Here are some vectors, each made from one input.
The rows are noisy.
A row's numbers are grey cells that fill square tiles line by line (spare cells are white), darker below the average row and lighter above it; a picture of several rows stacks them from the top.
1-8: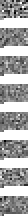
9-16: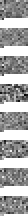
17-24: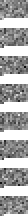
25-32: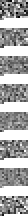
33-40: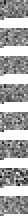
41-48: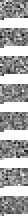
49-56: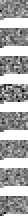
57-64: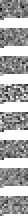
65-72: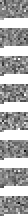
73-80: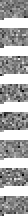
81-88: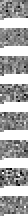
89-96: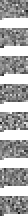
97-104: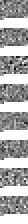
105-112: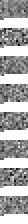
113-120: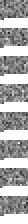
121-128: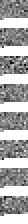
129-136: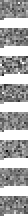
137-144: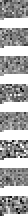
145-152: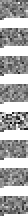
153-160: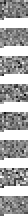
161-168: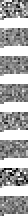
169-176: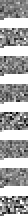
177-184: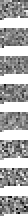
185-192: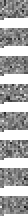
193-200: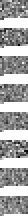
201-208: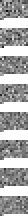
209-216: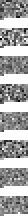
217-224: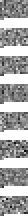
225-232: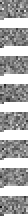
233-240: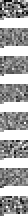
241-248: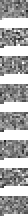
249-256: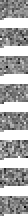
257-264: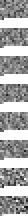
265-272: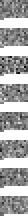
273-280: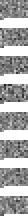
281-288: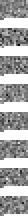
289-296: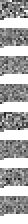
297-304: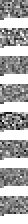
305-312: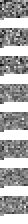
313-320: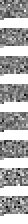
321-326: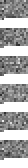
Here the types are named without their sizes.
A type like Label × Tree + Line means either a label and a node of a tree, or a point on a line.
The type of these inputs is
List(Line).
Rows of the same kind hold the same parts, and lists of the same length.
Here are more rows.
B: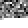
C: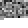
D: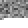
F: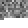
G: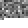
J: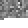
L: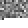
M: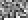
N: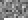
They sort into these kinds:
B
C, G, L, M
D, F, J
N

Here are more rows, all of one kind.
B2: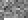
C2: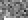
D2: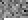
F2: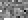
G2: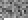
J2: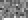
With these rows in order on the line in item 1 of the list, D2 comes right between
C2 and G2.
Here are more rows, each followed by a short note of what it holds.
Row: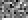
the empty list
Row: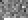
a list of two items
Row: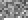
a list of three items
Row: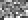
a list of three items
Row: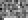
a list of three items
